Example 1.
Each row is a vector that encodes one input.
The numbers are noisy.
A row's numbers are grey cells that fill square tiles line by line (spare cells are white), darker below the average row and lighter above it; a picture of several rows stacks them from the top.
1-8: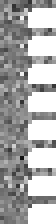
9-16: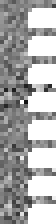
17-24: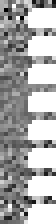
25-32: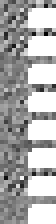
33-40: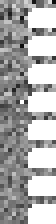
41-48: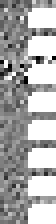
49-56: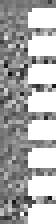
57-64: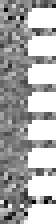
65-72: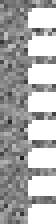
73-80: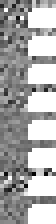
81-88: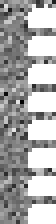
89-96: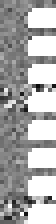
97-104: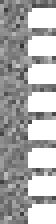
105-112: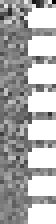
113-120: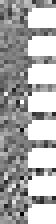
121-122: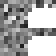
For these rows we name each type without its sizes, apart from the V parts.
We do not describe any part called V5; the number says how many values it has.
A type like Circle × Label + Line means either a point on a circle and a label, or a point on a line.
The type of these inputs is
List(Line) × V5.
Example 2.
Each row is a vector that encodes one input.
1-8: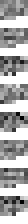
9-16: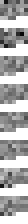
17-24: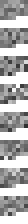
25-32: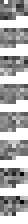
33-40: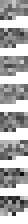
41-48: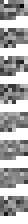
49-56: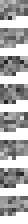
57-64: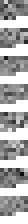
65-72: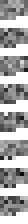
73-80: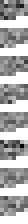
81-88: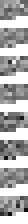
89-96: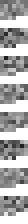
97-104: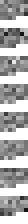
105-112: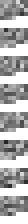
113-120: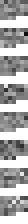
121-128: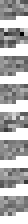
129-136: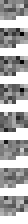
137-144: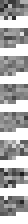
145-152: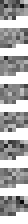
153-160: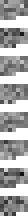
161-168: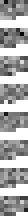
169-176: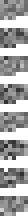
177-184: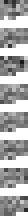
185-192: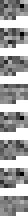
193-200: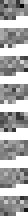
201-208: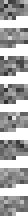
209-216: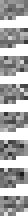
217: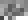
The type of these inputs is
(Circle11 + Unit) × Line8 + Line10.
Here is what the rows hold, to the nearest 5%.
About 70% of them hold a point on an 8-point line, together with either a point on an 11-point circle, or a fixed value. The rest hold a point on a 10-point line.
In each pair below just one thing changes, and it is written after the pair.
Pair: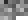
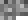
the place on the 8-point line
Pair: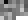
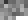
the place on the 8-point line
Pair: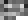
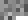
the place on the 8-point line
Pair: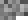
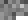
the place on the 8-point line
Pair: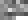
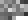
the place on the 8-point line
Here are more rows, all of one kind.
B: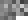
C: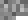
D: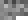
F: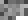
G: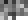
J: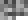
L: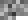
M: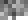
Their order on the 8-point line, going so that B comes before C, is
M, L, B, G, J, C, D, F.
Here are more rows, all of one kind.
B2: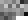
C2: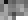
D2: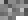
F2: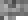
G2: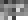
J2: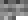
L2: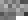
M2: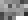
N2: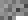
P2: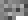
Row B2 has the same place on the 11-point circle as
G2, L2 and M2.
